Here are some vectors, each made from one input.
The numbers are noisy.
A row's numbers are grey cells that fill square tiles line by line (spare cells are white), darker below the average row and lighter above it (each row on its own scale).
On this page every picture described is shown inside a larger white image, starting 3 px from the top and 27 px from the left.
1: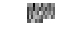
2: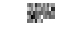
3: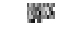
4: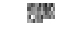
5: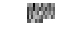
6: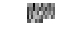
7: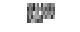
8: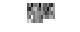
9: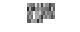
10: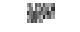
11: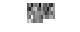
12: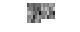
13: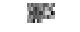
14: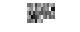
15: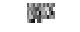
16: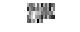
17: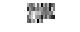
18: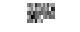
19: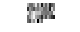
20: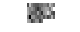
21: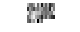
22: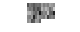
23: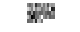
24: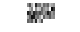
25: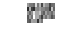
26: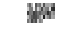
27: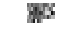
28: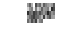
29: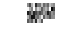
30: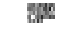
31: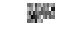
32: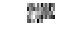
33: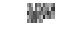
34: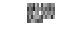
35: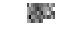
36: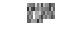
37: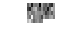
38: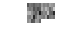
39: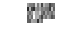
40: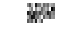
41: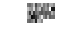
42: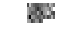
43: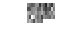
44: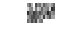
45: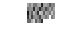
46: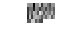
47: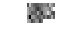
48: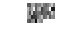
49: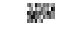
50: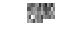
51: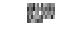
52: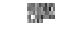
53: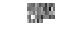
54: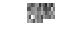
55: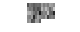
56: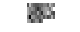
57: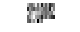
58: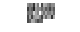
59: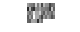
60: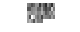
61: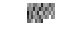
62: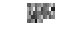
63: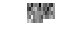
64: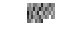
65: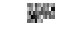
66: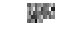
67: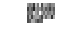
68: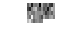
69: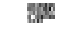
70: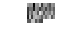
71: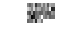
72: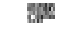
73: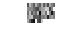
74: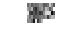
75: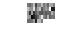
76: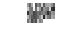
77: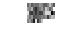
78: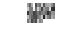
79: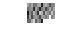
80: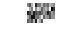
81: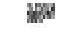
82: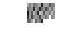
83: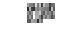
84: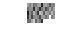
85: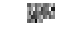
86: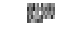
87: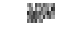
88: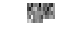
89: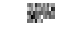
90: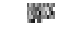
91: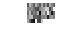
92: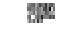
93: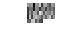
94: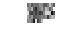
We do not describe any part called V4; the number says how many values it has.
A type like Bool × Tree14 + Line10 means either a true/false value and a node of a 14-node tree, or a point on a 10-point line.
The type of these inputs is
Line6 + Line8 + V4.
